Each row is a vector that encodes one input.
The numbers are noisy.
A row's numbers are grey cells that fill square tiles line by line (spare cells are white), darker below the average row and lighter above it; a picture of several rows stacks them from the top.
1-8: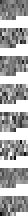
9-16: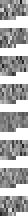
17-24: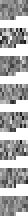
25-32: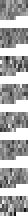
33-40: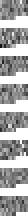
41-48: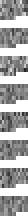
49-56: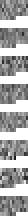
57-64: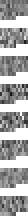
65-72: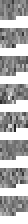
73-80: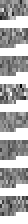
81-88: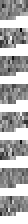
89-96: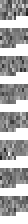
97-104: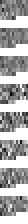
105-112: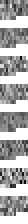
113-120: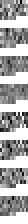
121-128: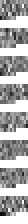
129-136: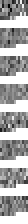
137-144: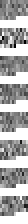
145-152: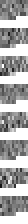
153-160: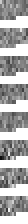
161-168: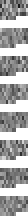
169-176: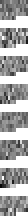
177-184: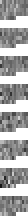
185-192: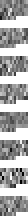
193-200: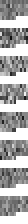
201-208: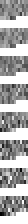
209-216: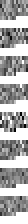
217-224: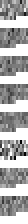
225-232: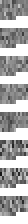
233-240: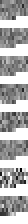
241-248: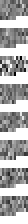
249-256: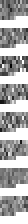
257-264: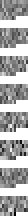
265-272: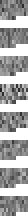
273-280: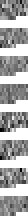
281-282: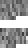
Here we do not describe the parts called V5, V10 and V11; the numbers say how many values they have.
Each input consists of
either a true/false value, a value of V5, a value of V10 and a value of V11, or a list of up to two items, each a point on each of two 3-point lines.
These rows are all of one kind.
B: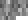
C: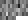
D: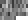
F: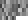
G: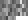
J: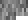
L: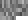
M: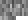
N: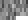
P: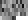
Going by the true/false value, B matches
C, D, M and P.
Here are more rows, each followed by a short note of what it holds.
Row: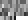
a list of one item
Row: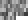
a list of one item
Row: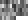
the empty list
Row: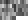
the empty list
